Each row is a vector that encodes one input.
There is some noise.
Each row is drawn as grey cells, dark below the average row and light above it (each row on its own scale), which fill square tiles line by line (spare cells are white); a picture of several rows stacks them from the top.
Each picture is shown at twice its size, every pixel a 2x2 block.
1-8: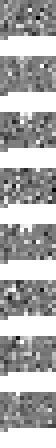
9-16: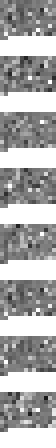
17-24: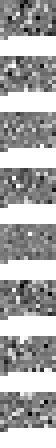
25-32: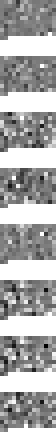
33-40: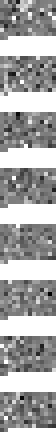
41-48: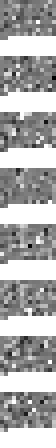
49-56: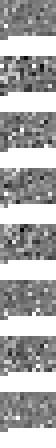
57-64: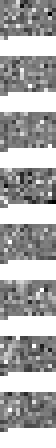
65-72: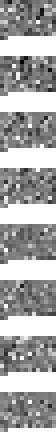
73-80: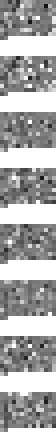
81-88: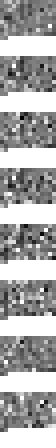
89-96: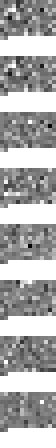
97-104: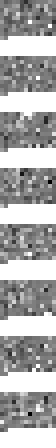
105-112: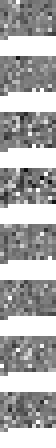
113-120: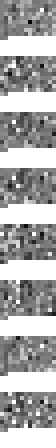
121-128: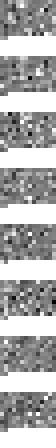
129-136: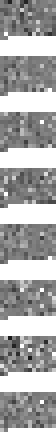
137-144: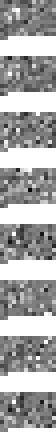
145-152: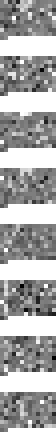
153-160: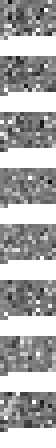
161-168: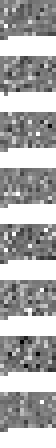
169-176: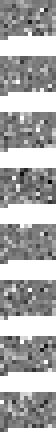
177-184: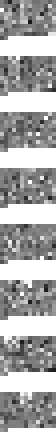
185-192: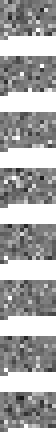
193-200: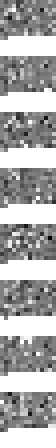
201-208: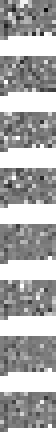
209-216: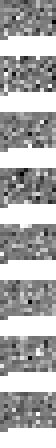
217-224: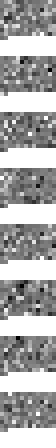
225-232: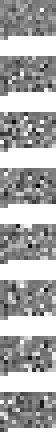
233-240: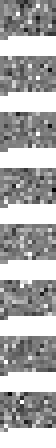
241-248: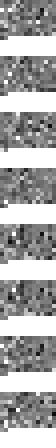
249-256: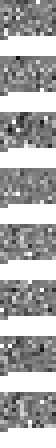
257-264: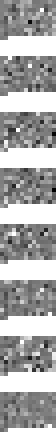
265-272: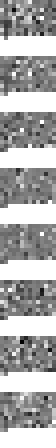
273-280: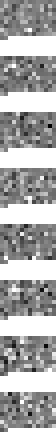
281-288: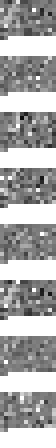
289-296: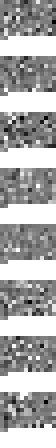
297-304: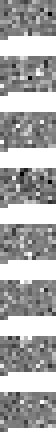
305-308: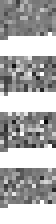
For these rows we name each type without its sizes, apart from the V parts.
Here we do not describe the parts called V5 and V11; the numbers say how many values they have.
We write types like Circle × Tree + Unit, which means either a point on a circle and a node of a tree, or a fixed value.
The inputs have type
(Label + Line × V5) × V11.
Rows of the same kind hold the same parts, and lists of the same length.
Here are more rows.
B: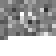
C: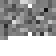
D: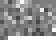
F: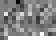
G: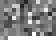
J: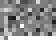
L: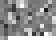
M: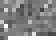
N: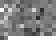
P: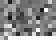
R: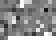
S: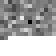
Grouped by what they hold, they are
B, C, D, L, R, S
F, G, J, M, N, P

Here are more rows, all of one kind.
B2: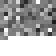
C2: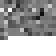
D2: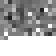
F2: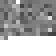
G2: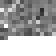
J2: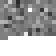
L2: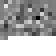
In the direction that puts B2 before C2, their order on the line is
F2, G2, L2, B2, J2, D2, C2.
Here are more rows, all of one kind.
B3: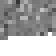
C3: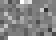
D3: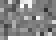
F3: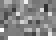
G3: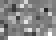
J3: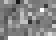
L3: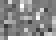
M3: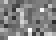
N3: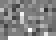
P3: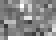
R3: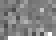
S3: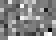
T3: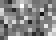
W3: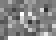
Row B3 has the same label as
J3, M3 and R3.
